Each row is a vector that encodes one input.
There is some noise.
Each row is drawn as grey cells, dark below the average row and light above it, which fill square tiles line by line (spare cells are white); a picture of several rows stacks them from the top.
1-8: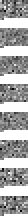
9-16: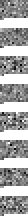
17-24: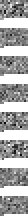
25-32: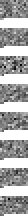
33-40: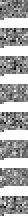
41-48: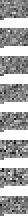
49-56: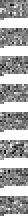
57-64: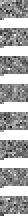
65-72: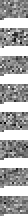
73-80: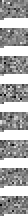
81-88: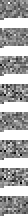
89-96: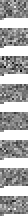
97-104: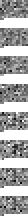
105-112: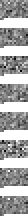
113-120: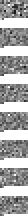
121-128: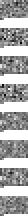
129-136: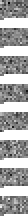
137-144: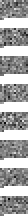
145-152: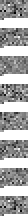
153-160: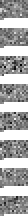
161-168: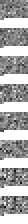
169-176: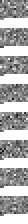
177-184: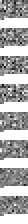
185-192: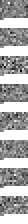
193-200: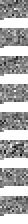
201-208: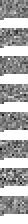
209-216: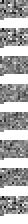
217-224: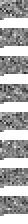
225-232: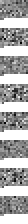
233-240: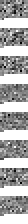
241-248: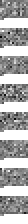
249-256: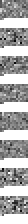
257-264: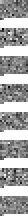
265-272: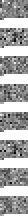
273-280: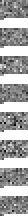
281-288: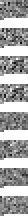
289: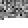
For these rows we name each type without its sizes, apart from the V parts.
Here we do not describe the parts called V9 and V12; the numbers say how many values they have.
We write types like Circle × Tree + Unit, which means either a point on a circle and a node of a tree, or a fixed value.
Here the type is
Line × (Tree + Unit) × V9 + V12.
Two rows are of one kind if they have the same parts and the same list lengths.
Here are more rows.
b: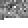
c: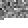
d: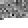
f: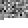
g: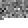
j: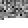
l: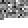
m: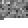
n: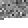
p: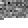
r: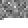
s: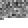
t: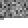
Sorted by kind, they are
b, m, r, t
c, d, g, n, p, s
f, j, l

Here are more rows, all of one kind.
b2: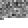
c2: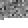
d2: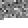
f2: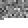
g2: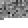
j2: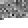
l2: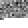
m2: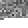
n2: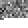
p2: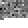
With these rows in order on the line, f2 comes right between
c2 and d2.
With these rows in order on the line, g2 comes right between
l2 and m2.
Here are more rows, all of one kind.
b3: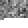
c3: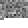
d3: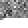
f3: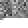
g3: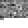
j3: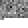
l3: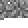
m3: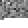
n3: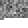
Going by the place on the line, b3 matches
f3 and n3.
